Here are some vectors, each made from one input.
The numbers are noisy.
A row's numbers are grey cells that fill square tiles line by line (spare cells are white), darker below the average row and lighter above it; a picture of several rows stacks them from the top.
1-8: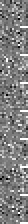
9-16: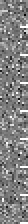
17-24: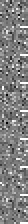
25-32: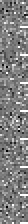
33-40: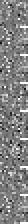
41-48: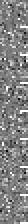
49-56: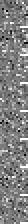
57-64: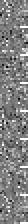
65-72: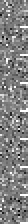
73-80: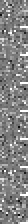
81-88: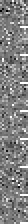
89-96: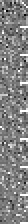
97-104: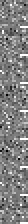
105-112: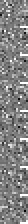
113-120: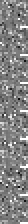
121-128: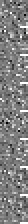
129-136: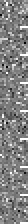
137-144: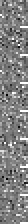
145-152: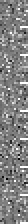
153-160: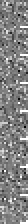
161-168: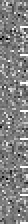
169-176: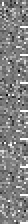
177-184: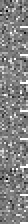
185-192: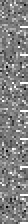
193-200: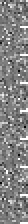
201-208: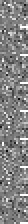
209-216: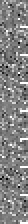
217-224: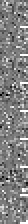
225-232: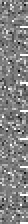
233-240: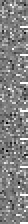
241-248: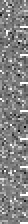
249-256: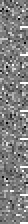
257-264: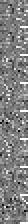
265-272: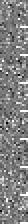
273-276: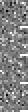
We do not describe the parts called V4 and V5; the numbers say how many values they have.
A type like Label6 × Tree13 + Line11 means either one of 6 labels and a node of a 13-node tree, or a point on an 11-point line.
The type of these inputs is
Bool × V4 + Line7 × (Line7 + V5).
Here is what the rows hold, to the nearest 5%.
About 65% of them hold a point on a 7-point line, together with either a point on a 7-point line, or a value of V5. The rest hold a true/false value and a value of V4.
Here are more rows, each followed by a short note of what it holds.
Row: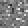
a true/false value and a value of V4
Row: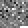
a point on each of two 7-point lines
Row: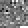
a point on each of two 7-point lines
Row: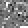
a true/false value and a value of V4
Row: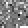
a true/false value and a value of V4
